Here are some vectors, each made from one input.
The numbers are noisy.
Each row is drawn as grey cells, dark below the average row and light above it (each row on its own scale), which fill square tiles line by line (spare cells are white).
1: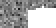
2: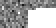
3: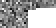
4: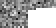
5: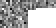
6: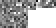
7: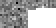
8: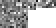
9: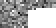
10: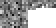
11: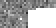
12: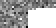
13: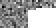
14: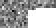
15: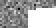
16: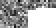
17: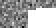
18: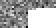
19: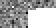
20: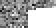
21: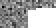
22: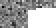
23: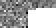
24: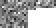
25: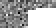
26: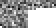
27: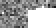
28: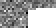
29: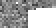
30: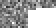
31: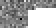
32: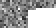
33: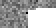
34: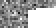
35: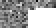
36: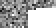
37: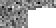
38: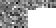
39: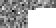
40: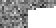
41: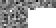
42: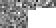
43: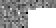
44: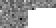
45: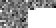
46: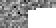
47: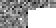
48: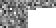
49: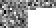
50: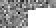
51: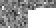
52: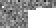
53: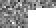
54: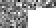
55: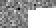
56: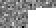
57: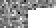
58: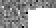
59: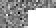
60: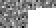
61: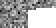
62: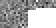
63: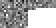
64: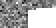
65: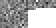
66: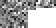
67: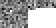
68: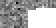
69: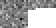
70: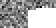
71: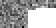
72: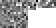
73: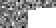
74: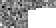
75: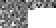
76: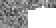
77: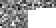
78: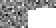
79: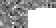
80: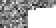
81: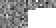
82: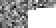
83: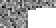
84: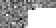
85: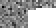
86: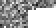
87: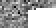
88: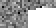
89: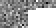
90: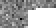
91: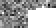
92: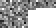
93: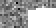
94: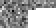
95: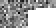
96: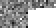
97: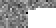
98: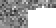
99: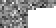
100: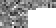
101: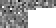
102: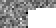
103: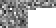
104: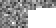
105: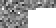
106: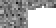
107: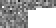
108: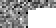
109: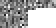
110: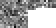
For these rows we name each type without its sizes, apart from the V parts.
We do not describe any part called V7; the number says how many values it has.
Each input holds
a label, together with either a point on a circle, or a value of V7.
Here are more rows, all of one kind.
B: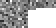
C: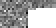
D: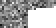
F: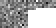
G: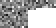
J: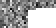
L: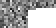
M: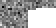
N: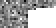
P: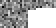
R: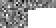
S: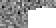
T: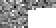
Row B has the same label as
J and L.
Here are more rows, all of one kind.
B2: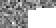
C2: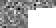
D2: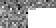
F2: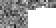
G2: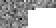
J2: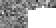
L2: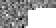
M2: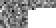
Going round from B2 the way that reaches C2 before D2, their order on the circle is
B2, C2, D2, M2, F2, G2, J2, L2.
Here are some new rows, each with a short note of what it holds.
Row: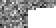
a label and a value of V7
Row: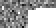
a point on a circle and a label
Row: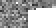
a label and a value of V7
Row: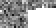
a point on a circle and a label
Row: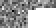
a point on a circle and a label
